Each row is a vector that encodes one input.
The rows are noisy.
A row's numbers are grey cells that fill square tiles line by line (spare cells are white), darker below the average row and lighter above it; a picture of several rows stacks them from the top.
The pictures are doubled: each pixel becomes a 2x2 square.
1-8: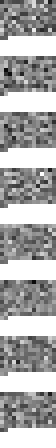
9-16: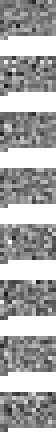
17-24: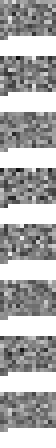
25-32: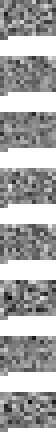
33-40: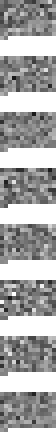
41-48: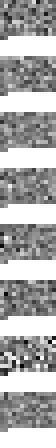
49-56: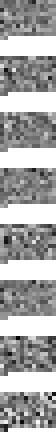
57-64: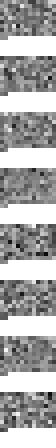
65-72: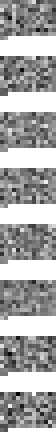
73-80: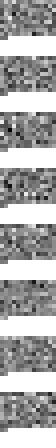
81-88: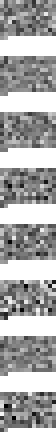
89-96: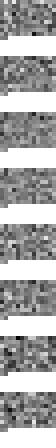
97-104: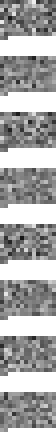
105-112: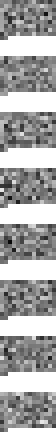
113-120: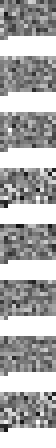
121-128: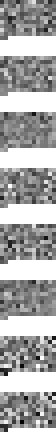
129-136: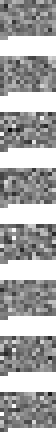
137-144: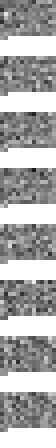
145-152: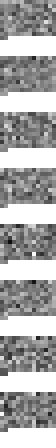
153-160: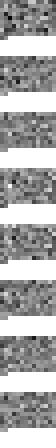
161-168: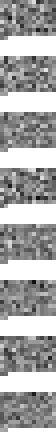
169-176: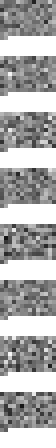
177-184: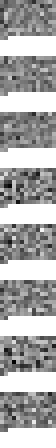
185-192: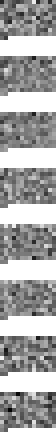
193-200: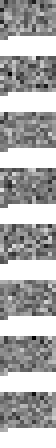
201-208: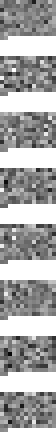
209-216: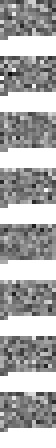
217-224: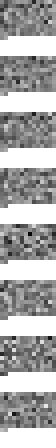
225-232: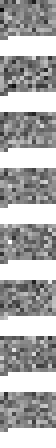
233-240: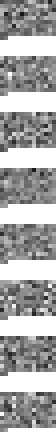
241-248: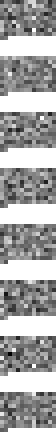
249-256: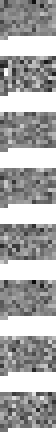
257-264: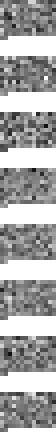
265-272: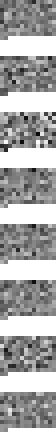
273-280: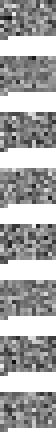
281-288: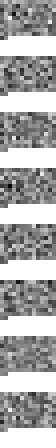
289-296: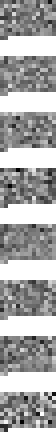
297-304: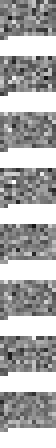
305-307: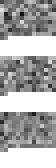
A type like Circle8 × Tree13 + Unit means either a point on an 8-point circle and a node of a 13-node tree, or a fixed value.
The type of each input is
Line10 × Line10 + List2(Bool × Line6).
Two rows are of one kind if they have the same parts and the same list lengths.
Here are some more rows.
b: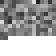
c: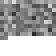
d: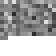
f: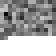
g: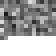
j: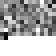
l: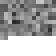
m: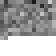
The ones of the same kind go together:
b, f, g
c, d
j
l, m

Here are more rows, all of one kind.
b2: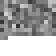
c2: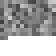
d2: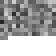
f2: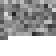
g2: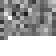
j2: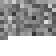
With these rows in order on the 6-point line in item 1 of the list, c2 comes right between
d2 and j2.
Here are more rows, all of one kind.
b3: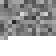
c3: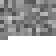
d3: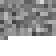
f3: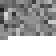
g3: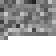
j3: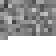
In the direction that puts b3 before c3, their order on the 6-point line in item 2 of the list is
b3, f3, g3, j3, c3, d3.
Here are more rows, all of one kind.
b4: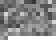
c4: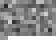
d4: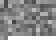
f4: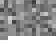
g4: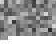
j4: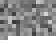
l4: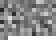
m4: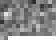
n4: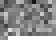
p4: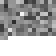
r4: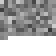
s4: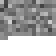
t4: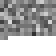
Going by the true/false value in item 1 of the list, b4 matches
m4 and n4.
